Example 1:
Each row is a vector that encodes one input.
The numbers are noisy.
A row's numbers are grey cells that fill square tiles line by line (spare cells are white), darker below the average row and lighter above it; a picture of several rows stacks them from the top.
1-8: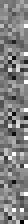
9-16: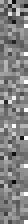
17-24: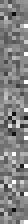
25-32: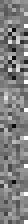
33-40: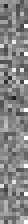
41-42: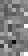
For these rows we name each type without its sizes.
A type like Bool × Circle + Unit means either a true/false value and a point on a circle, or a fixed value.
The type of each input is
List(Line).
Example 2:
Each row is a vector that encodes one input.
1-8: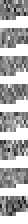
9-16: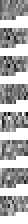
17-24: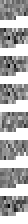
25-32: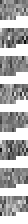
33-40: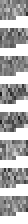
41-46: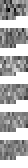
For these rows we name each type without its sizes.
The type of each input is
Line × (Tree + Unit).
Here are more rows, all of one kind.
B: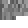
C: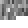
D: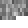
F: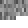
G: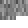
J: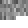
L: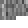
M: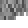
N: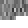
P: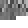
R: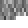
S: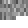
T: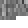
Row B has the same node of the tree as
D and P.
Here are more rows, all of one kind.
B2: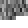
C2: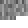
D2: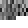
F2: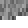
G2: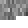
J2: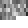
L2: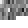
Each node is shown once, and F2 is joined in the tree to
D2.
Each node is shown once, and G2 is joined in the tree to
J2 and L2.
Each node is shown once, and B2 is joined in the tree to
C2.
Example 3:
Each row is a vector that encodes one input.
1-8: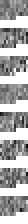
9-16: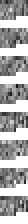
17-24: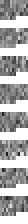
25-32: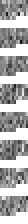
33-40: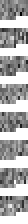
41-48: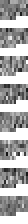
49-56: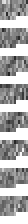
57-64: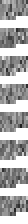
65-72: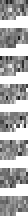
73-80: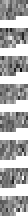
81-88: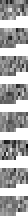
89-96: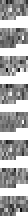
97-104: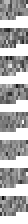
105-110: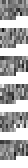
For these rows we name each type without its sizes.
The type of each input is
(Bool × Bool × Bool × Bool + Unit) × Line.
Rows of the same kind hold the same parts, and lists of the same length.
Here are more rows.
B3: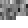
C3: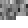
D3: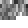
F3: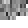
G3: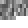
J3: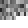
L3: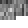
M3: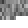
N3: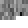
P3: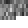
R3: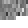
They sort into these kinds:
B3, C3, D3, F3, G3, J3, M3, N3, R3
L3, P3

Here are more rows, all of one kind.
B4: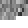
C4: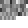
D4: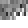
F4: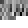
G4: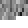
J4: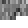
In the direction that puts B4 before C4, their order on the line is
J4, F4, G4, B4, C4, D4.
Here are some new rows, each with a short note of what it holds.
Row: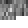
a point on a line
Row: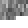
a point on a line and four true/false values
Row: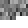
a point on a line and four true/false values
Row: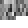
a point on a line and four true/false values
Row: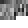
a point on a line
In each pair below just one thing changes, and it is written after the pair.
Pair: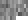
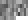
the place on the line
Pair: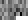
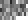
the place on the line
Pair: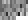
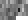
the place on the line
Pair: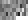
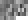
one of the four true/false values
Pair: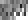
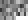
one of the four true/false values
